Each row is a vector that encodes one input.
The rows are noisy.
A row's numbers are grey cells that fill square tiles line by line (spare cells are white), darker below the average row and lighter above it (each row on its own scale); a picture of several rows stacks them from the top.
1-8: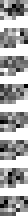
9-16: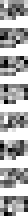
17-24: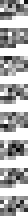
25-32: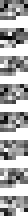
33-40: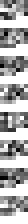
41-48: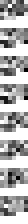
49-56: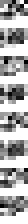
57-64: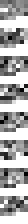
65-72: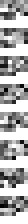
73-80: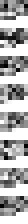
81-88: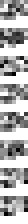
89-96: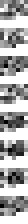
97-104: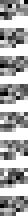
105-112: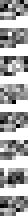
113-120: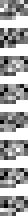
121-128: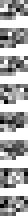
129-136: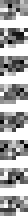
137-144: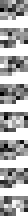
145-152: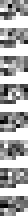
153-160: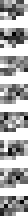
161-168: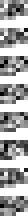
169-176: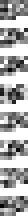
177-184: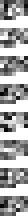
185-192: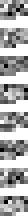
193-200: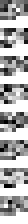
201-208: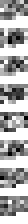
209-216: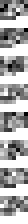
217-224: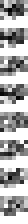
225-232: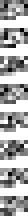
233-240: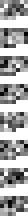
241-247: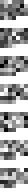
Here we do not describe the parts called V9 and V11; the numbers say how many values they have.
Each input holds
either a fixed value, or one of 10 labels, a true/false value, a value of V9 and a value of V11.
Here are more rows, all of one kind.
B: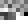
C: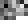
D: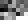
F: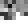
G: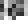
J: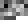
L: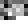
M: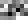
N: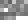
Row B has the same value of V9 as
G and N.
